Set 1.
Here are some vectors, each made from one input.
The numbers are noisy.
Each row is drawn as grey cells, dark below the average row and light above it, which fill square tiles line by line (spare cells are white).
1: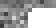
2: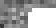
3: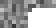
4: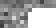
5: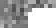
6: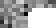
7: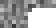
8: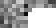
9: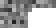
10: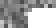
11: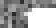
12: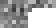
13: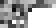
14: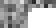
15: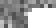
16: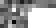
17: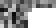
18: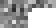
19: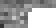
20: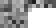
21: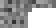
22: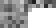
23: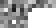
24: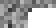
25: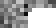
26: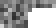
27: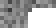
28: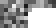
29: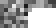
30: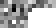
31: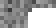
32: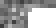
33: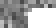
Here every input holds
a point on a 7-point line.
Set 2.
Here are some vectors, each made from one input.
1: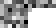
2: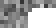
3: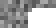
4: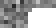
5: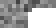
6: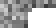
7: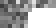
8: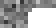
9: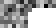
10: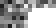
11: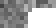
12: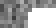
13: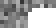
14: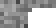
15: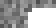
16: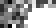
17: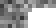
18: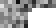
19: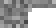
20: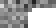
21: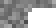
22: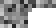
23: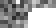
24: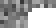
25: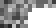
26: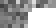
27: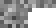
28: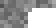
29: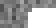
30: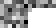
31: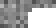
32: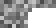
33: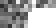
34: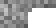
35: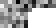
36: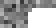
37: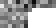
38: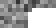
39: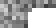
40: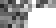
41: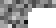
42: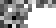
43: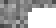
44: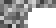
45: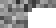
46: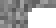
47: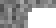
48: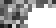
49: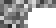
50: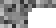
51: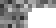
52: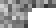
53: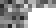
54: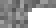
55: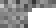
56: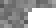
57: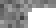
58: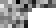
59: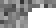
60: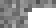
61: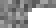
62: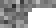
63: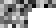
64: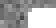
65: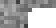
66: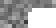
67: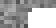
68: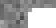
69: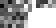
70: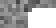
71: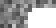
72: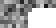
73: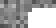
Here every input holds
a point on a 10-point line.
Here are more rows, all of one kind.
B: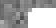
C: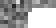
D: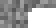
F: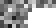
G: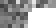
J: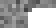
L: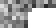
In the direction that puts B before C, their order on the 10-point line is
L, F, J, D, B, G, C.
